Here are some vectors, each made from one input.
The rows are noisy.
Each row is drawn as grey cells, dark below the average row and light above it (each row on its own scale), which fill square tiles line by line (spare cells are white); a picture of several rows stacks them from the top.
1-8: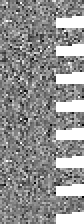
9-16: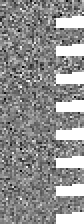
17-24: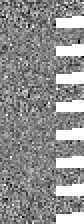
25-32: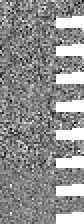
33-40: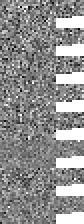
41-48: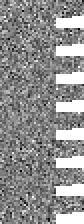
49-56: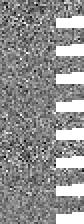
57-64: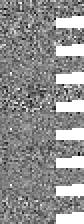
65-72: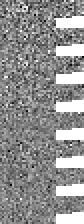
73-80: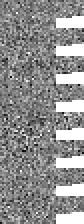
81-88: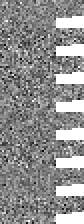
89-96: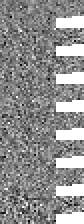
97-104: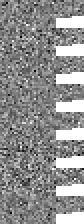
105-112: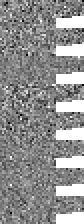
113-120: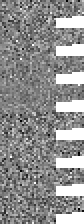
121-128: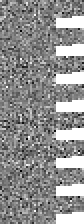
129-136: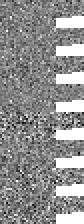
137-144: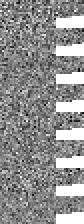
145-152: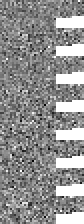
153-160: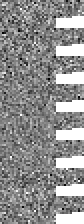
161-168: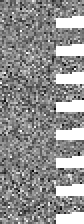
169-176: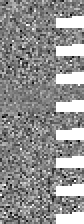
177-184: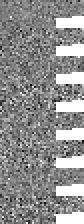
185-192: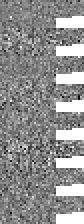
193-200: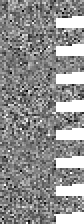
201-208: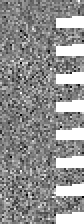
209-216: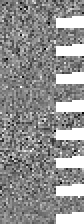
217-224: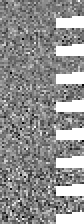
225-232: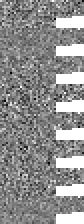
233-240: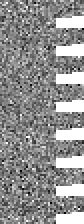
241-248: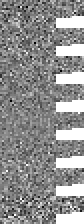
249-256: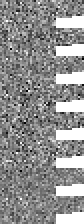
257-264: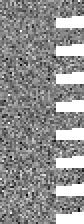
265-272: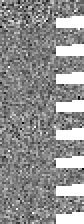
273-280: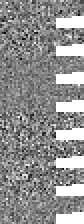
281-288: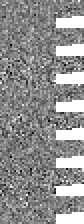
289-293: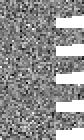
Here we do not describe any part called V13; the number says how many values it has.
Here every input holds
a true/false value, together with either a point on a 7-point line, or a value of V13.
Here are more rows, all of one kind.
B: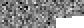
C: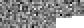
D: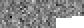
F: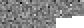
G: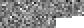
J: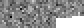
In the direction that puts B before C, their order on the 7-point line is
D, J, B, F, C, G.
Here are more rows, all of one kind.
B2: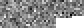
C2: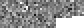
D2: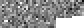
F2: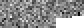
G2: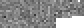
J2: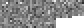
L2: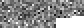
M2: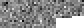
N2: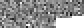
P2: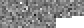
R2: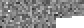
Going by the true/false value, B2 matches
F2 and M2.
